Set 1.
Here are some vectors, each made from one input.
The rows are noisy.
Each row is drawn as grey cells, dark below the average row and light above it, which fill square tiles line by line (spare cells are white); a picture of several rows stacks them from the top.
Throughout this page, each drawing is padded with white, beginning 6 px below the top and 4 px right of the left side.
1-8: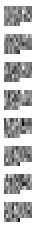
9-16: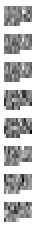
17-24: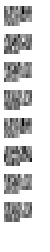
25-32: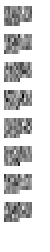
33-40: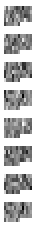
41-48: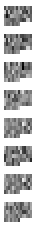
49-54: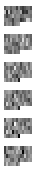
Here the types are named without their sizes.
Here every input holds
a point on a line.
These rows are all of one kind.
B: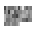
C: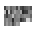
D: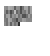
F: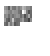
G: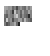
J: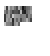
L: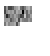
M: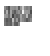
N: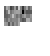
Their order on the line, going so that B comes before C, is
B, M, F, D, G, J, C, N, L.
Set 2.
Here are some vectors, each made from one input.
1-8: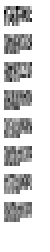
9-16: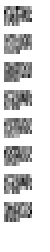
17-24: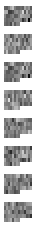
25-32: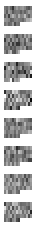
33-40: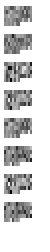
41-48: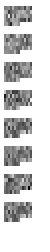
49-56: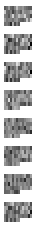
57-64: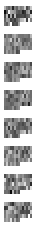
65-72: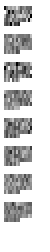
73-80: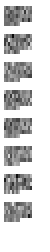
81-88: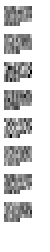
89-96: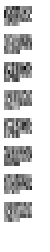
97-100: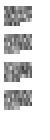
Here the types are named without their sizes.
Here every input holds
four true/false values.
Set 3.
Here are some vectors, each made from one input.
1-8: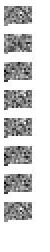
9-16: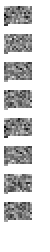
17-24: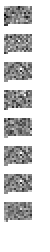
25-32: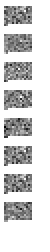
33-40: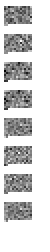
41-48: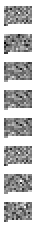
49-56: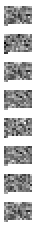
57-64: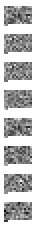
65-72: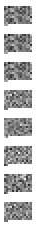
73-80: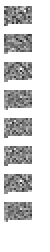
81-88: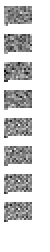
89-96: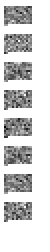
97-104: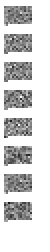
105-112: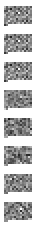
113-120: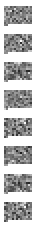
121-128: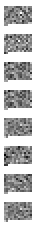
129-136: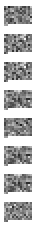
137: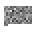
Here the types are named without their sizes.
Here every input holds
a node of a tree.
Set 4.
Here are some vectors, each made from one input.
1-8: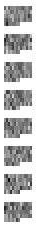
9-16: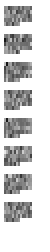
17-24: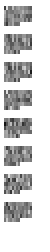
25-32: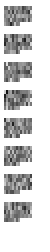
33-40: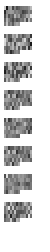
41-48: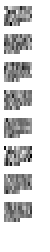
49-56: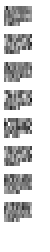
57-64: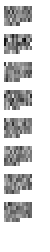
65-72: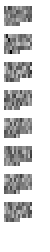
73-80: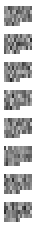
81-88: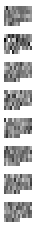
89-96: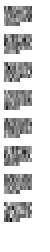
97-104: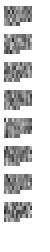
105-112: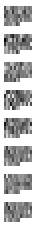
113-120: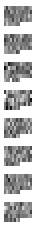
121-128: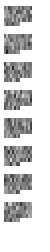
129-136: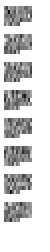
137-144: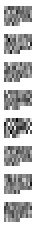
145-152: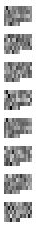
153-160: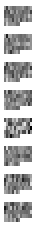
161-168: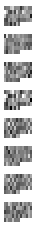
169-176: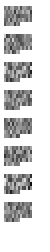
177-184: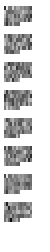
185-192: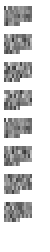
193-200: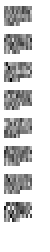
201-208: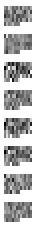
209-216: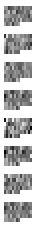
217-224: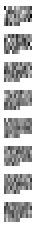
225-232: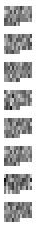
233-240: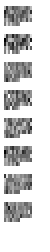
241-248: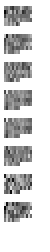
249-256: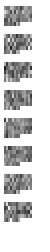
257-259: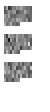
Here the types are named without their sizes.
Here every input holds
four true/false values.
